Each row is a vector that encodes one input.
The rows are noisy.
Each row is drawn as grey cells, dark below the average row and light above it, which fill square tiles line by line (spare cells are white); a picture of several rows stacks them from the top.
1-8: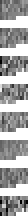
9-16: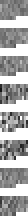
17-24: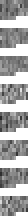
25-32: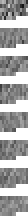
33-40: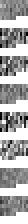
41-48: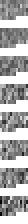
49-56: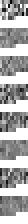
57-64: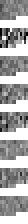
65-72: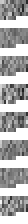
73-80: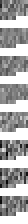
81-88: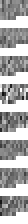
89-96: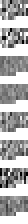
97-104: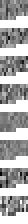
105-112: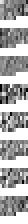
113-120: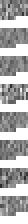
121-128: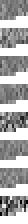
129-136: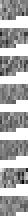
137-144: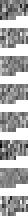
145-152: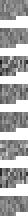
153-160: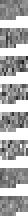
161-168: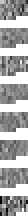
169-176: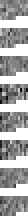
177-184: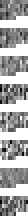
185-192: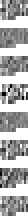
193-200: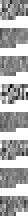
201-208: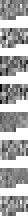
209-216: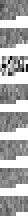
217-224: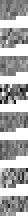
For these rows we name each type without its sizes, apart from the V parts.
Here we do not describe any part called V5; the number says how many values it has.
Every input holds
either a node of each of two trees, six true/false values and a value of V5, or a list of points on a line.
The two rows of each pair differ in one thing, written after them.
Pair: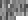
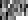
the value of V5
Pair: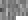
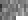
one of the six true/false values
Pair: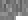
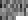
the value of V5
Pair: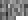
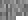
one of the six true/false values
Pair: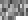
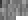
one of the six true/false values
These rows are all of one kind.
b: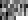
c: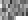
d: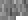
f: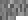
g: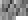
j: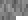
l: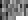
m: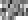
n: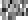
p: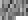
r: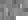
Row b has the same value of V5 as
c, f, m and r.
